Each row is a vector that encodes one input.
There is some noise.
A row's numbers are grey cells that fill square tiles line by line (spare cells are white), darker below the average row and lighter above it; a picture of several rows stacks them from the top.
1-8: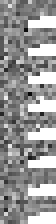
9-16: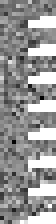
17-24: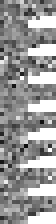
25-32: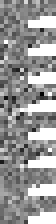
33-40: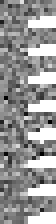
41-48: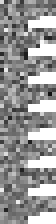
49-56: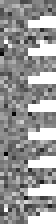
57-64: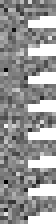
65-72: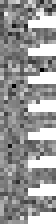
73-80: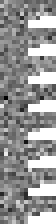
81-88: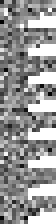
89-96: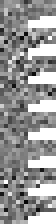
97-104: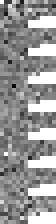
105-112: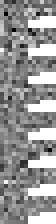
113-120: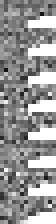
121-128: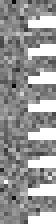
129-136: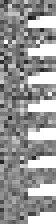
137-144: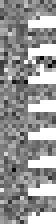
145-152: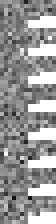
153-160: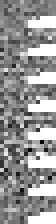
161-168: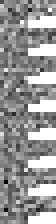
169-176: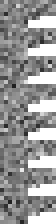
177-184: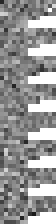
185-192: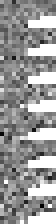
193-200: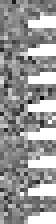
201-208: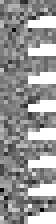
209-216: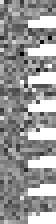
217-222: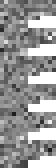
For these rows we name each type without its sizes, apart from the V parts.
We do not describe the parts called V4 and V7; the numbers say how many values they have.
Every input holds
a value of V4 and a value of V7, together with either a point on a circle, or four true/false values.
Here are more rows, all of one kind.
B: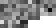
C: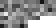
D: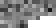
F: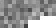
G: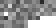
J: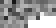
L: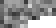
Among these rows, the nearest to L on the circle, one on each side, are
C and G.
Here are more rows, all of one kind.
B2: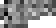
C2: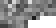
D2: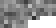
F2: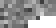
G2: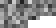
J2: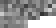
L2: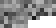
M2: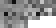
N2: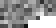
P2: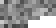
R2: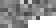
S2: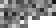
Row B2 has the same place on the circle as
J2, L2, N2 and P2.
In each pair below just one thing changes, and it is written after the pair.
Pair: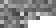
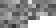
one of the four true/false values
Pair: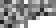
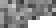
the value of V7
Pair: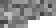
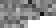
one of the four true/false values
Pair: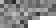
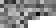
one of the four true/false values
